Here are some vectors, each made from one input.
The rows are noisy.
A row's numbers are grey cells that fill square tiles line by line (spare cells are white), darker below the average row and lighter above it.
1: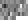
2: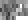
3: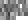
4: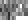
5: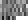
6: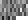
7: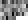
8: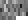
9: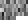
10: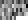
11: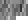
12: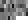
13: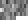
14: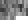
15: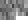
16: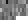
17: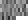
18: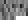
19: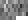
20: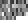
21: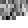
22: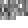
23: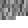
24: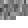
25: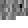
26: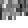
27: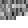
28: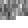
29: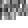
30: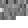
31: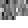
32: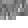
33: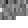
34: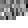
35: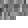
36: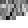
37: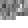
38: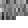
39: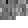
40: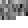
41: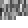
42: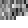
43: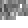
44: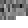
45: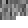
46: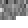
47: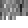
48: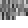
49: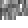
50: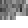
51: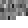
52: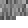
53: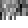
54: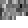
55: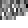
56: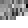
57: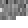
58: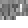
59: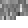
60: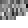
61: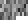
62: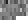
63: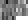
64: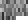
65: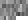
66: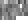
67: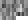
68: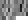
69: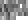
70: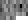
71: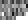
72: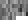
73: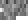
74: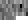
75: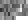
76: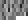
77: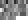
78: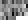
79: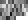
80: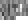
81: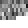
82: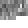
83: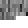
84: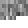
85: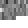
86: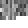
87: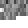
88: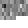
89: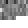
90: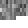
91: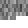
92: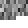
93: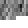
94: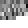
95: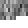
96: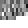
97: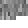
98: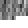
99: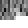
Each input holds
either a point on a 4-point line, or a list of up to three points on a 5-point line.
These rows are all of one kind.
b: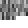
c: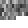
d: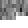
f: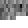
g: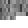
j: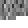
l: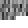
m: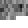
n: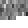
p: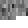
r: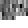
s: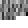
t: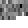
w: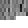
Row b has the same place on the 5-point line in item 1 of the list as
c, n, s and t.
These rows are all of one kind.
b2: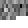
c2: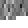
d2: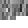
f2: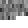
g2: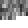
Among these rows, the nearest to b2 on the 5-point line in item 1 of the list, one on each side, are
d2 and g2.
